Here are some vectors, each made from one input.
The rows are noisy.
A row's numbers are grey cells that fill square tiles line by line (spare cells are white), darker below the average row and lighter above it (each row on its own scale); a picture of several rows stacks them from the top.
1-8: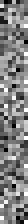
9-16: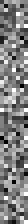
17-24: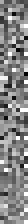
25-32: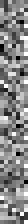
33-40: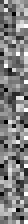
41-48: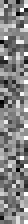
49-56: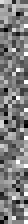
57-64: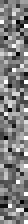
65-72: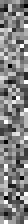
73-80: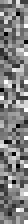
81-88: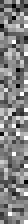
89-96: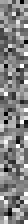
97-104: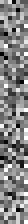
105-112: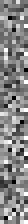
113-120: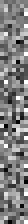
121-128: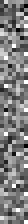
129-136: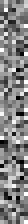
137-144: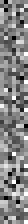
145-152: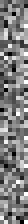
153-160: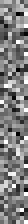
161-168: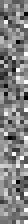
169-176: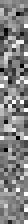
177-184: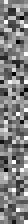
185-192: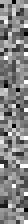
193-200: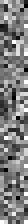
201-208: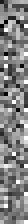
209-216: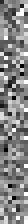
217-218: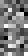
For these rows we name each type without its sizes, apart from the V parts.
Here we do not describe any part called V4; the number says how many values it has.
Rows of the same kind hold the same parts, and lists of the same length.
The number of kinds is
2.
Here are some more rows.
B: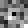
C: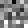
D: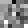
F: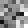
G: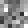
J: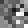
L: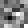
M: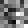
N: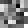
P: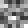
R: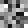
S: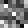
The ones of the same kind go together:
B, F, G, N, P, R
C, D, J, L, M, S

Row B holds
a point on a line and a value of V4.
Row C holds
a point on a line, four true/false values and a value of V4.
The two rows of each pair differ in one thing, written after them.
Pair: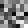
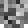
one of the four true/false values
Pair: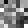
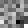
one of the four true/false values
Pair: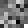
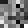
one of the four true/false values
